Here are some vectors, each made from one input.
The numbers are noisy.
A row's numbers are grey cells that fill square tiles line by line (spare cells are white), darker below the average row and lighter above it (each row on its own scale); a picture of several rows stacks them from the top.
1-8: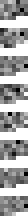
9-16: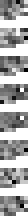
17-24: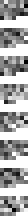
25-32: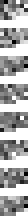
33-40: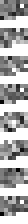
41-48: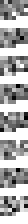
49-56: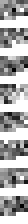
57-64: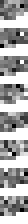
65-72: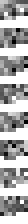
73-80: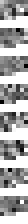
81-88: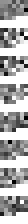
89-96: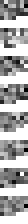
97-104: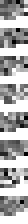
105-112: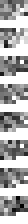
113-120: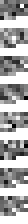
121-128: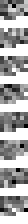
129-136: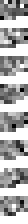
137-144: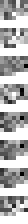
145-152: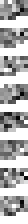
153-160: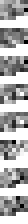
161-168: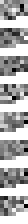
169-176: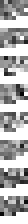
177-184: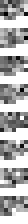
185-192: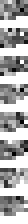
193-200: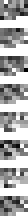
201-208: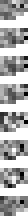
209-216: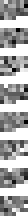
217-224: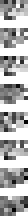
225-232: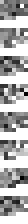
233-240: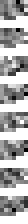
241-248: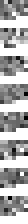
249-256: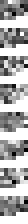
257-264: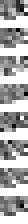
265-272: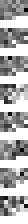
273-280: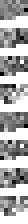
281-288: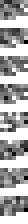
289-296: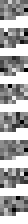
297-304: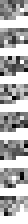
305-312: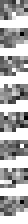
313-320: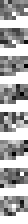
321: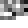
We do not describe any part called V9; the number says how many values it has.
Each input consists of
a true/false value, together with either a node of a 7-node tree, or a value of V9.
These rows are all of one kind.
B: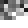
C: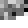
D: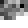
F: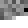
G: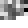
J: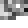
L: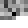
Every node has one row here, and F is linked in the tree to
B and G.
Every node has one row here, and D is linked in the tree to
C.
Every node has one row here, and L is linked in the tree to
J.
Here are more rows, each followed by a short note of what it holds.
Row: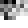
a node of a 7-node tree and a true/false value
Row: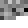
a node of a 7-node tree and a true/false value
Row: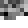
a true/false value and a value of V9
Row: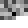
a node of a 7-node tree and a true/false value
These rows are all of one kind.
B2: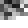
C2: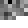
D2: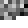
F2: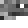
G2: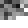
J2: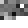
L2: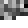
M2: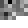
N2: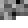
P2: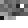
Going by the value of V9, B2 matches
F2, G2, J2 and P2.
